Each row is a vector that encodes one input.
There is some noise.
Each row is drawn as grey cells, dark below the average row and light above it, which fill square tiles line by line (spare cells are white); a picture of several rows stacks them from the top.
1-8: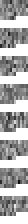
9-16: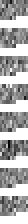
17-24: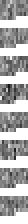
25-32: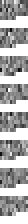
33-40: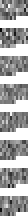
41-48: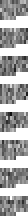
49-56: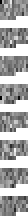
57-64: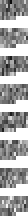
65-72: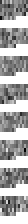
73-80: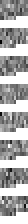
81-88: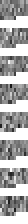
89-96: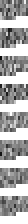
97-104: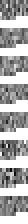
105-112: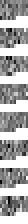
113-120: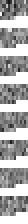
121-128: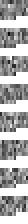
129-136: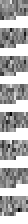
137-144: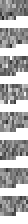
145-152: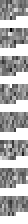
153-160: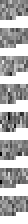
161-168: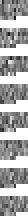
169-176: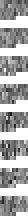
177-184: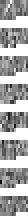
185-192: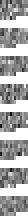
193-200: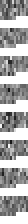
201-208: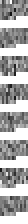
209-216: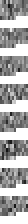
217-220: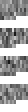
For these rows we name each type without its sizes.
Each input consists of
a label, together with a list of points on a line.
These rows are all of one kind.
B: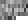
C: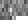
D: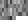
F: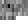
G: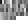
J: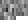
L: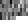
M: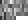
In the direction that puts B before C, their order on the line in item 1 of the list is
M, B, L, D, C, G, J, F.
